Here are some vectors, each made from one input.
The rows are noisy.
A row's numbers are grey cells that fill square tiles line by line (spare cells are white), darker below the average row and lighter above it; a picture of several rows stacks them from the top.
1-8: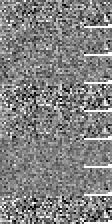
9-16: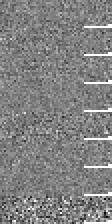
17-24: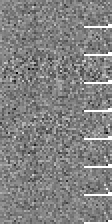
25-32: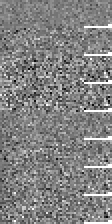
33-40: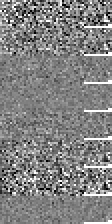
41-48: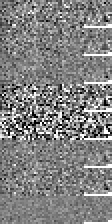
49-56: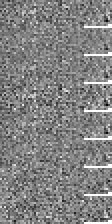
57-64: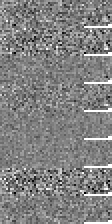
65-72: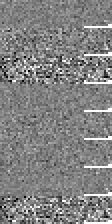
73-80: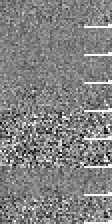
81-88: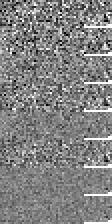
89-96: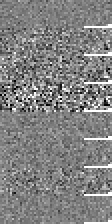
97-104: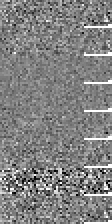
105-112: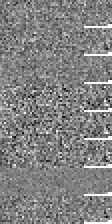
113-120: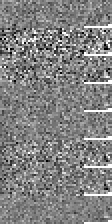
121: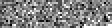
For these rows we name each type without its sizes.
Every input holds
a point on a line and a true/false value.
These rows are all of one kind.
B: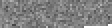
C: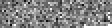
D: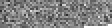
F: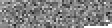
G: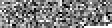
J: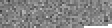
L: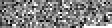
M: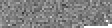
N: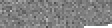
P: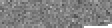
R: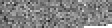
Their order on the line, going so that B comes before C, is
D, J, G, B, C, M, R, N, L, P, F.
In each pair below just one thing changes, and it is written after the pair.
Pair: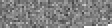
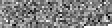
the true/false value
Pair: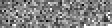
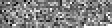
the true/false value
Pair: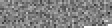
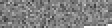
the place on the line
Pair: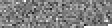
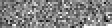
the place on the line
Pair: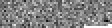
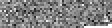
the place on the line
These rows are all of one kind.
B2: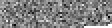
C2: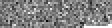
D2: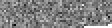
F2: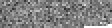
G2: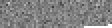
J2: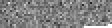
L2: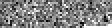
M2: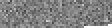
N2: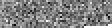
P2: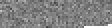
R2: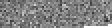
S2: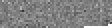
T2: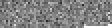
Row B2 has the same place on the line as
D2 and F2.
